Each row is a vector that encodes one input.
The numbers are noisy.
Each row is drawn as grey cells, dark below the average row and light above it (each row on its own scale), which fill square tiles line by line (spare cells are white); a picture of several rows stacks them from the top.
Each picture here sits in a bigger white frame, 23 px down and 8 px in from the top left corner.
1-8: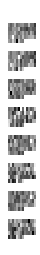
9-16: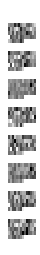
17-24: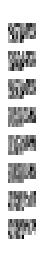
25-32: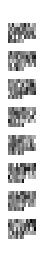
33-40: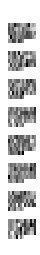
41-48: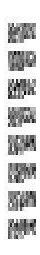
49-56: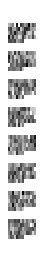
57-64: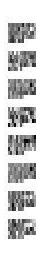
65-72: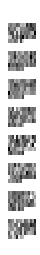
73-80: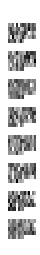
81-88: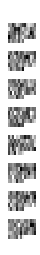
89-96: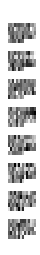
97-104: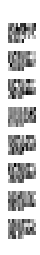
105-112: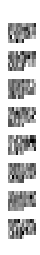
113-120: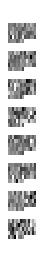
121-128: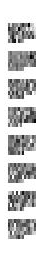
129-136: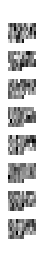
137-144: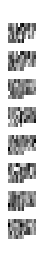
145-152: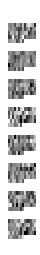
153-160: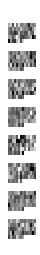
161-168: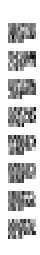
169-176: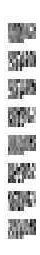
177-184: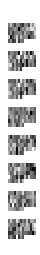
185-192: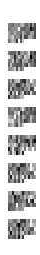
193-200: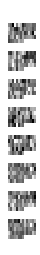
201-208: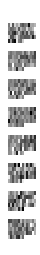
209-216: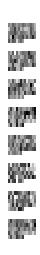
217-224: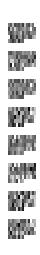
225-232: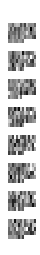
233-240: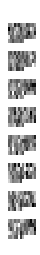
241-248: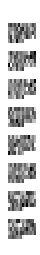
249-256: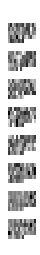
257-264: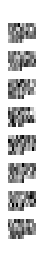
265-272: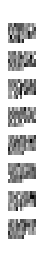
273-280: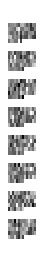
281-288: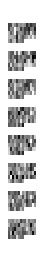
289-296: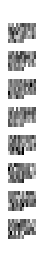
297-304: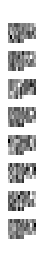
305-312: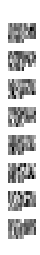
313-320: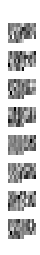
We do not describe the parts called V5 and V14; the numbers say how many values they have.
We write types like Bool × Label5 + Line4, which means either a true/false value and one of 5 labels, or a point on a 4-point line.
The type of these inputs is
(Bool × V14 + Label6) × V5.
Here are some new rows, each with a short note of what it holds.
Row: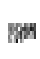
a true/false value, a value of V5 and a value of V14
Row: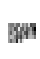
a true/false value, a value of V5 and a value of V14
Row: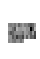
one of 6 labels and a value of V5
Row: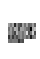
one of 6 labels and a value of V5
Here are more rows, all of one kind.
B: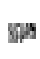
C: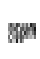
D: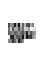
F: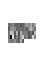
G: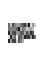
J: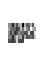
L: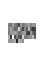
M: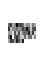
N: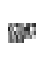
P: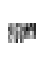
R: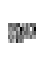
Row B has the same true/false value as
C, L, P and R.
